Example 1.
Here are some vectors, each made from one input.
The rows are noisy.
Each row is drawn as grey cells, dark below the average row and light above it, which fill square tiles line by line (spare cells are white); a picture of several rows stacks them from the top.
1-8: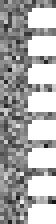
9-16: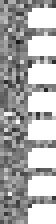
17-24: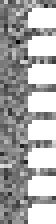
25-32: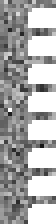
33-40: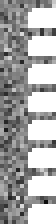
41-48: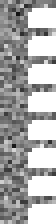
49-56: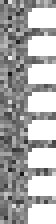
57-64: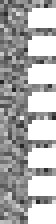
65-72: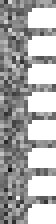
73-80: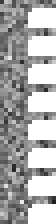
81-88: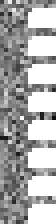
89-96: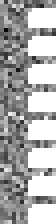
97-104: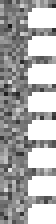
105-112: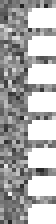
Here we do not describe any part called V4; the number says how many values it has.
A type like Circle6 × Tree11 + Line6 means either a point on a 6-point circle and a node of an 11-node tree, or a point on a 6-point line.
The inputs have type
Bool × (Line5 + V4).
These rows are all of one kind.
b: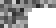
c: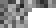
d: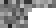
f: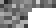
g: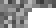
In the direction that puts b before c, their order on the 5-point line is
f, d, b, c, g.
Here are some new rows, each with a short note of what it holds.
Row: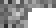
a point on a 5-point line and a true/false value
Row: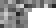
a true/false value and a value of V4
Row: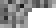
a point on a 5-point line and a true/false value
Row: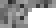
a point on a 5-point line and a true/false value
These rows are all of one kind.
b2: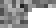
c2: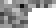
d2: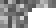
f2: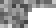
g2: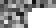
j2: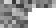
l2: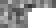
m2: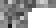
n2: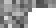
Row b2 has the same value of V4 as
d2, g2 and m2.
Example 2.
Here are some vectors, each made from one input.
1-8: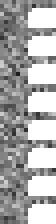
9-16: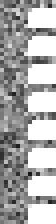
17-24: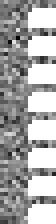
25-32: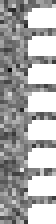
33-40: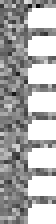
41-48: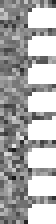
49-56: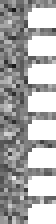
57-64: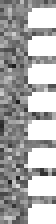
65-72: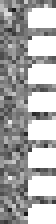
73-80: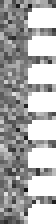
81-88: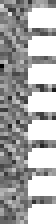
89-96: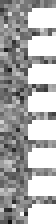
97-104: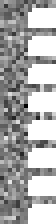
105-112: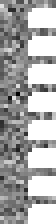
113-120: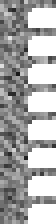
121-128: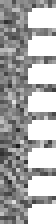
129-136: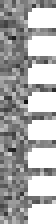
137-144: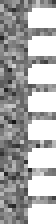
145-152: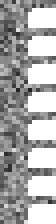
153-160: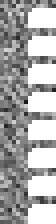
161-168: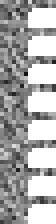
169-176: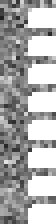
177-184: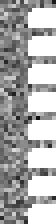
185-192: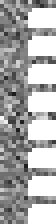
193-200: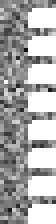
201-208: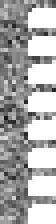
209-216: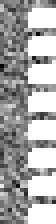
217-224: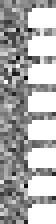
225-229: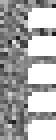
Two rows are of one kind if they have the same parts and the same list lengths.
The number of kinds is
3.
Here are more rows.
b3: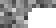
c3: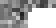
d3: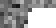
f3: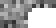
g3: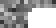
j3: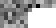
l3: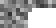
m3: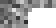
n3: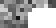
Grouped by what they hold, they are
b3, c3, f3, g3, l3, n3
d3, m3
j3

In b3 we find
a point on a 15-point circle.
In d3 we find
two labels (each one of 6).
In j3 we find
a fixed value.
